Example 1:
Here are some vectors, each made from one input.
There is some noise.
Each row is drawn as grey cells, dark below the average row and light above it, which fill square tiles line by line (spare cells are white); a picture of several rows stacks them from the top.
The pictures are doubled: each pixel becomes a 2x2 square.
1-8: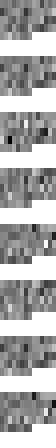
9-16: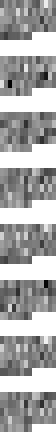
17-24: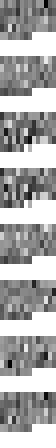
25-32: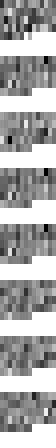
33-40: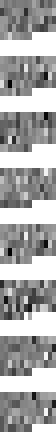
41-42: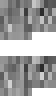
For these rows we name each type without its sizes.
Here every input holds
either a point on a circle, or a fixed value.
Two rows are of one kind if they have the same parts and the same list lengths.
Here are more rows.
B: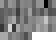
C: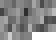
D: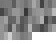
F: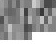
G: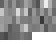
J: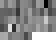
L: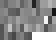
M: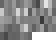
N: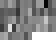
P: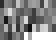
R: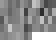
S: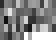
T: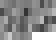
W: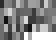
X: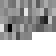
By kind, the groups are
B, C, D, F, G, J, L, M, N, R, T, X
P, S, W

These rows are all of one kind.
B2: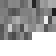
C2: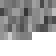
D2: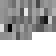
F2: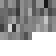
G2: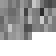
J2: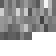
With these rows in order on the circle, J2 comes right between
B2 and D2.
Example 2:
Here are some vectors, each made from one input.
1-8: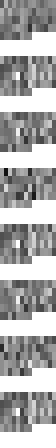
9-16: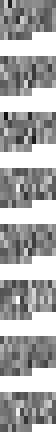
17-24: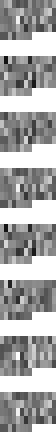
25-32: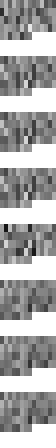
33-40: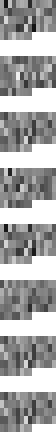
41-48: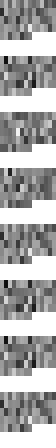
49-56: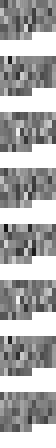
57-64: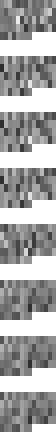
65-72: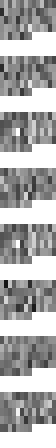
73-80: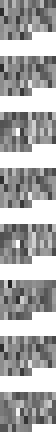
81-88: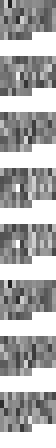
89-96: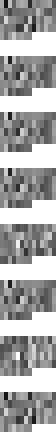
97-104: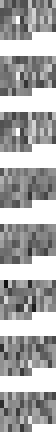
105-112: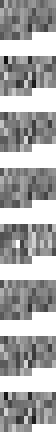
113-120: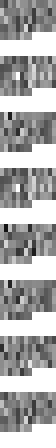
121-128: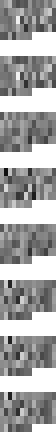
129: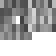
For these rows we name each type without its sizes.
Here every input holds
a node of a tree.
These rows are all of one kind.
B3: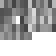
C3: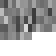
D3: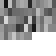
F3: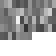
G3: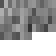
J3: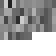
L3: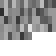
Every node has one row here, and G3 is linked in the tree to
C3, F3 and J3.
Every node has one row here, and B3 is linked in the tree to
F3.
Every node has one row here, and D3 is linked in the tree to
C3.
